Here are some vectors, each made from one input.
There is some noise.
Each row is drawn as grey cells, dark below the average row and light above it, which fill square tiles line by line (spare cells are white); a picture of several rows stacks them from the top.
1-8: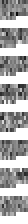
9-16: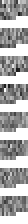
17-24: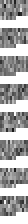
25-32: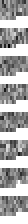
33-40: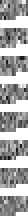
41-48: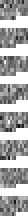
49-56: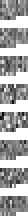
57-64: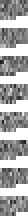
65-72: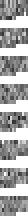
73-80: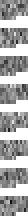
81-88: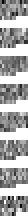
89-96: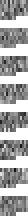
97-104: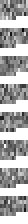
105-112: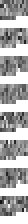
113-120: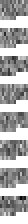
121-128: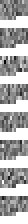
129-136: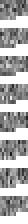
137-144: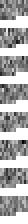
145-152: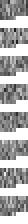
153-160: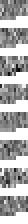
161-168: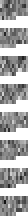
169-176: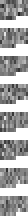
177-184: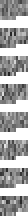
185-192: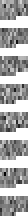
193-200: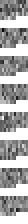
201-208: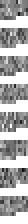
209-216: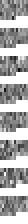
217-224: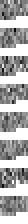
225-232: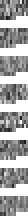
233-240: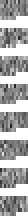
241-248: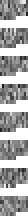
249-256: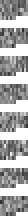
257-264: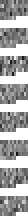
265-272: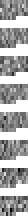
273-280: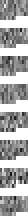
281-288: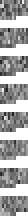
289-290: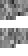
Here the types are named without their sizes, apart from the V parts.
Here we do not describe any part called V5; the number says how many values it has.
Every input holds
a point on a line and a value of V5, together with either a fixed value, or a node of a tree.
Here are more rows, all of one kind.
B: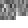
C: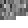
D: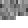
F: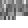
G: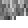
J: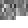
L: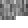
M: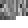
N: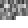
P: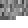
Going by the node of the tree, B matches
C, D and P.
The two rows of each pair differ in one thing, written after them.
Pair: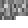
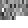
the place on the line
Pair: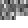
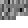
the node of the tree
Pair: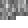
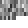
the place on the line
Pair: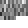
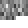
the value of V5
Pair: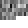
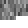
the place on the line
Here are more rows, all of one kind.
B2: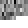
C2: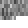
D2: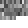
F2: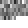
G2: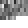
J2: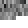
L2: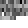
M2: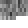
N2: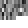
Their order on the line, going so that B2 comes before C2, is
G2, B2, F2, C2, M2, D2, L2, N2, J2.
